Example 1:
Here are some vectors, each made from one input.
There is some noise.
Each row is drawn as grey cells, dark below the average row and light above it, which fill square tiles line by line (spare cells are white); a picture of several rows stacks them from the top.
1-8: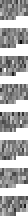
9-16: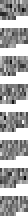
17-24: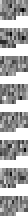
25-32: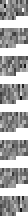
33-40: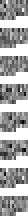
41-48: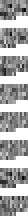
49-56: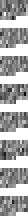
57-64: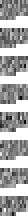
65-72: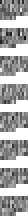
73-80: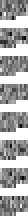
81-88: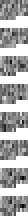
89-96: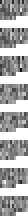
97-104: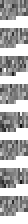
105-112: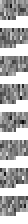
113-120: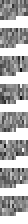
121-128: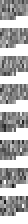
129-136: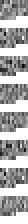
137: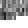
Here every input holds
either four true/false values, or a list of up to two points on a 6-point line.
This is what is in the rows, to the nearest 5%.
About 55% of them hold four true/false values. The rest are lists of up to two points on a 6-point line: about 5% of all rows are empty, 15% hold one and 20% two.
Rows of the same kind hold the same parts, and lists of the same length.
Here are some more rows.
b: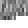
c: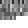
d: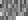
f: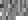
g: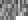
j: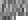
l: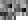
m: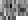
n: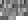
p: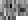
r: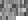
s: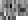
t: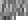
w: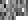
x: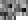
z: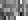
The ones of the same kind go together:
b, c, j, l, m, p, s, t, x, z
d, f, g
n, r
w

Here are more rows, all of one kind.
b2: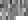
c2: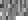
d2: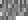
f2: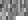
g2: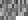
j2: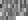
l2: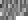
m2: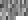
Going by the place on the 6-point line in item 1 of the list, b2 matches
f2 and m2.
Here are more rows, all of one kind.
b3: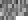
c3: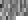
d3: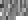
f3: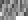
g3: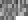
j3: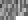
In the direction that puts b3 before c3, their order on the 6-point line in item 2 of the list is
f3, b3, d3, g3, j3, c3.
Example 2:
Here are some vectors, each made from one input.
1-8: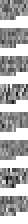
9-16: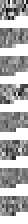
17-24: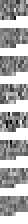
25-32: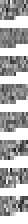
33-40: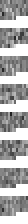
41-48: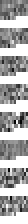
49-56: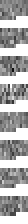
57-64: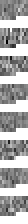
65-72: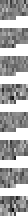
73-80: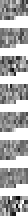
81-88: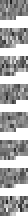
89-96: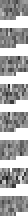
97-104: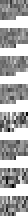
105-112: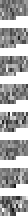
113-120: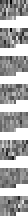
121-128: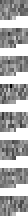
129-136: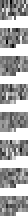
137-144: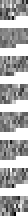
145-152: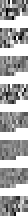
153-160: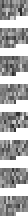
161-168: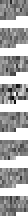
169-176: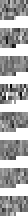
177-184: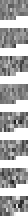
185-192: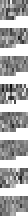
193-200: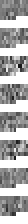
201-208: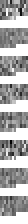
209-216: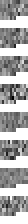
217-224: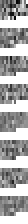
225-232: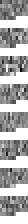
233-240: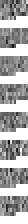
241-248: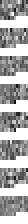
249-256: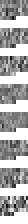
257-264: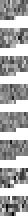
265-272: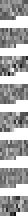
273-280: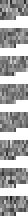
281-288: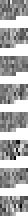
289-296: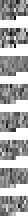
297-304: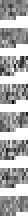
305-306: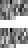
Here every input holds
a point on a 16-point circle and a point on an 11-point line, together with either a fixed value, or three true/false values.
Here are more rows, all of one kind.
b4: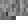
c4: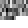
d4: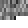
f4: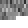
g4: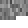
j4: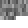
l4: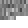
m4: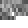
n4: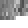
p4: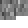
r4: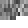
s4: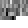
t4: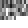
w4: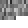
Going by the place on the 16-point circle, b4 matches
d4, g4, m4 and s4.
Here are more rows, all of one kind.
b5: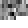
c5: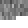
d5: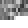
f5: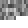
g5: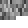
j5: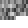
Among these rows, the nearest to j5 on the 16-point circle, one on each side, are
c5 and g5.
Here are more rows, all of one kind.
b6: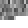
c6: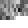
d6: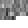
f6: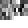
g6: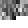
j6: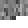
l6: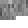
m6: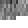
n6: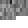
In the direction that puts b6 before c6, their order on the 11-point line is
b6, f6, m6, n6, d6, g6, j6, l6, c6.
